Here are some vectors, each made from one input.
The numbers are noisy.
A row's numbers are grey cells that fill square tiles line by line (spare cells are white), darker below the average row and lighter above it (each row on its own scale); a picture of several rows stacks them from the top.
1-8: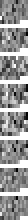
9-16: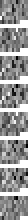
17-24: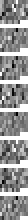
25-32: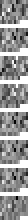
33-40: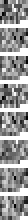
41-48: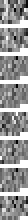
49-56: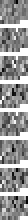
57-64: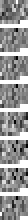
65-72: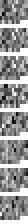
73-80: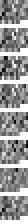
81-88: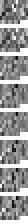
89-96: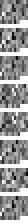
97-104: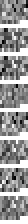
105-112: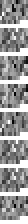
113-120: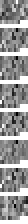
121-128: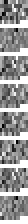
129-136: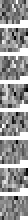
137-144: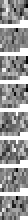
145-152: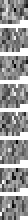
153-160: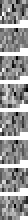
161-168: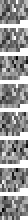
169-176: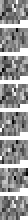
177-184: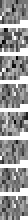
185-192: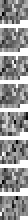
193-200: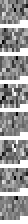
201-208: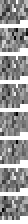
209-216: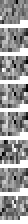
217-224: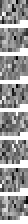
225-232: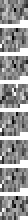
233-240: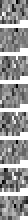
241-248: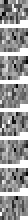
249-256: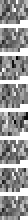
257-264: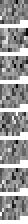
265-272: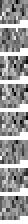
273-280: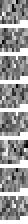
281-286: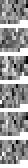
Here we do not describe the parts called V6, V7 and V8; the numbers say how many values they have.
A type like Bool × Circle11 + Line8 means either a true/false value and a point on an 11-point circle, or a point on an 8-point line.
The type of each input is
Line4 × Line5 × Line5 × V6 × V7 + V8.
